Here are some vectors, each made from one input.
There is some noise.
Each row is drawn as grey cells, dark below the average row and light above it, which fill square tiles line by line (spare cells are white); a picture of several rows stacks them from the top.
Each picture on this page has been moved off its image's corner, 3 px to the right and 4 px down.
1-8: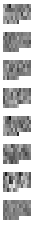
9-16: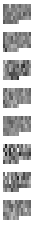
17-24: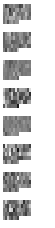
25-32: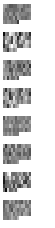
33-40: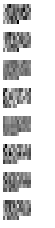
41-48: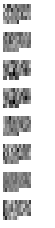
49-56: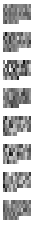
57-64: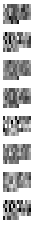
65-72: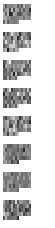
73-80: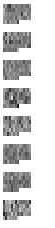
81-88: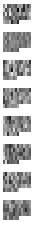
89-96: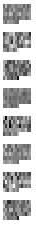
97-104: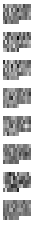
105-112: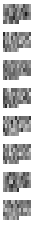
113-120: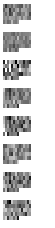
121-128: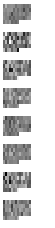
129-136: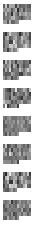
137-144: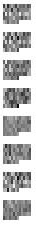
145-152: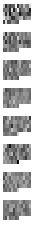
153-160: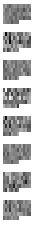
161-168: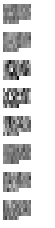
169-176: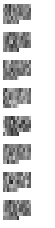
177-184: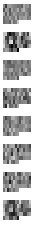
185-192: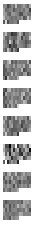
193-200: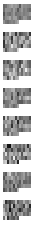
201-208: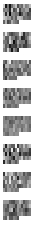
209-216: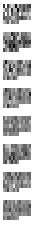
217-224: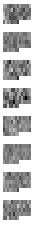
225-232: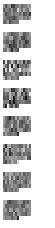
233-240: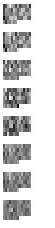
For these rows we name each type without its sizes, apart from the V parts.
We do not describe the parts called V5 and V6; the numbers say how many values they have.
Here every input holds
a point on a circle, together with either a true/false value and a value of V5, or a value of V6.
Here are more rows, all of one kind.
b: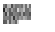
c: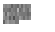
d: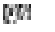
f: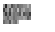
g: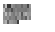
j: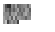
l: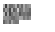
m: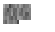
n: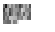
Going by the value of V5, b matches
f and n.
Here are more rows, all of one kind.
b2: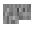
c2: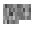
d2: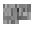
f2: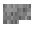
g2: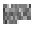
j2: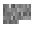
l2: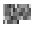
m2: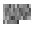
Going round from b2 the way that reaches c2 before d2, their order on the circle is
b2, c2, j2, l2, d2, m2, f2, g2.
